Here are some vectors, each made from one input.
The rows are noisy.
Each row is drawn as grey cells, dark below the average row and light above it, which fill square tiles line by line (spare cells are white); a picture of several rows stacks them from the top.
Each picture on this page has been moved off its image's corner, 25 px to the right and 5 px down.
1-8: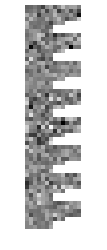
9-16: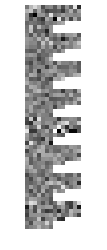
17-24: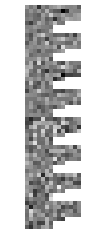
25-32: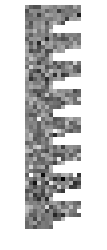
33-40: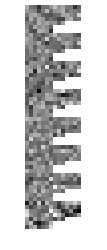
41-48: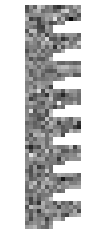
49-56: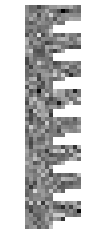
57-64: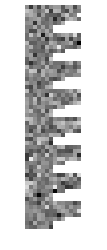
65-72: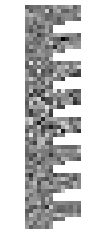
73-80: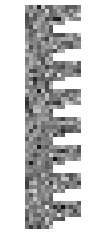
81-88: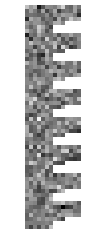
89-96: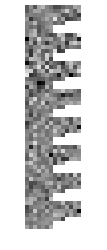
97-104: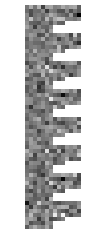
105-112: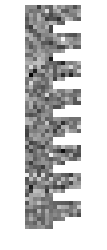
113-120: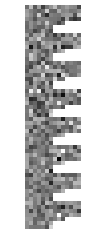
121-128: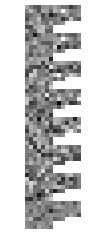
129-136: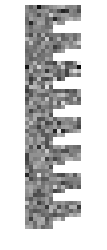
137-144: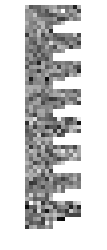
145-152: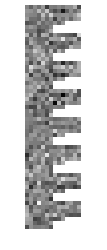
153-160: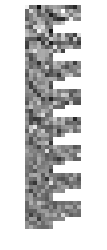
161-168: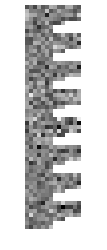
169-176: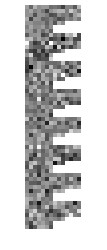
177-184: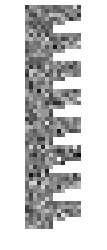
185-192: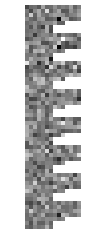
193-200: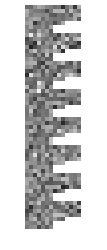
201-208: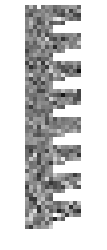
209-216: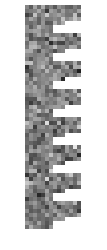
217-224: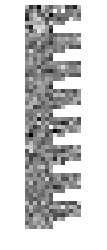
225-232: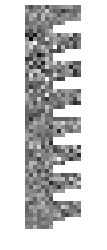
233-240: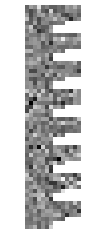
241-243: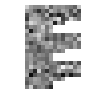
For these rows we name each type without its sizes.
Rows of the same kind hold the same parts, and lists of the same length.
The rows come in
4 kinds.
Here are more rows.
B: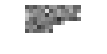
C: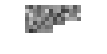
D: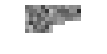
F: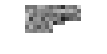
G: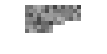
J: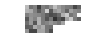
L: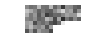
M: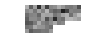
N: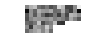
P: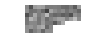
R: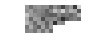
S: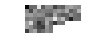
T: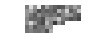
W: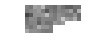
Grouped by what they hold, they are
B, C, J, M
D, F, P, R
G, L, S, T, W
N

